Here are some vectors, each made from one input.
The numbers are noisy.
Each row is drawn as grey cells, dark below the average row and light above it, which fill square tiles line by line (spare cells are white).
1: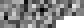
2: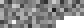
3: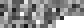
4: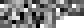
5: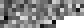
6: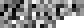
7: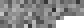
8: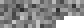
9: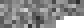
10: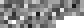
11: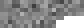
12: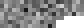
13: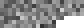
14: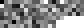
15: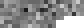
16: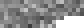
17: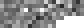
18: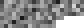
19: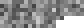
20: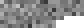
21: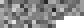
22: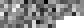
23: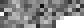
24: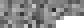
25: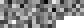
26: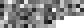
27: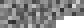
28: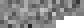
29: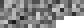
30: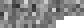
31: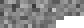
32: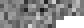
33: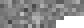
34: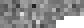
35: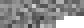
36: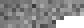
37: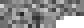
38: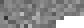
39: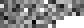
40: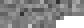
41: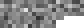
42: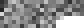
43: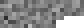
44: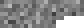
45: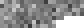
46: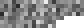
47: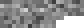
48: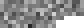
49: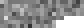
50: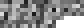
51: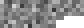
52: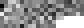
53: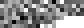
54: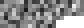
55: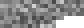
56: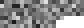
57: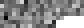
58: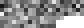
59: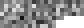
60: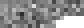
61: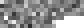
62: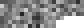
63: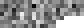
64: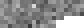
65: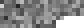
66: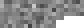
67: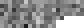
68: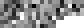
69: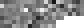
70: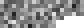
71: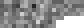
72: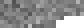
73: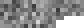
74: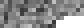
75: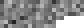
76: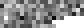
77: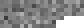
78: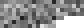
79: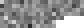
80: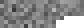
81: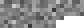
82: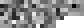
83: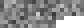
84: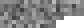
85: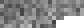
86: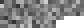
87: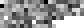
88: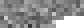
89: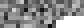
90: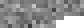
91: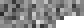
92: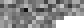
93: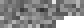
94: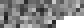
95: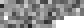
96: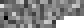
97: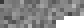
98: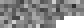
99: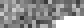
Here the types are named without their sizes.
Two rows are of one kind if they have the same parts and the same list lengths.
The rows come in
3 kinds.
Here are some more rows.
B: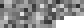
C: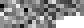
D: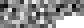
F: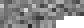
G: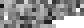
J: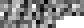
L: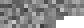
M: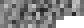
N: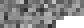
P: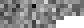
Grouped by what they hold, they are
B, L, M, N, P
C, D
F, G, J

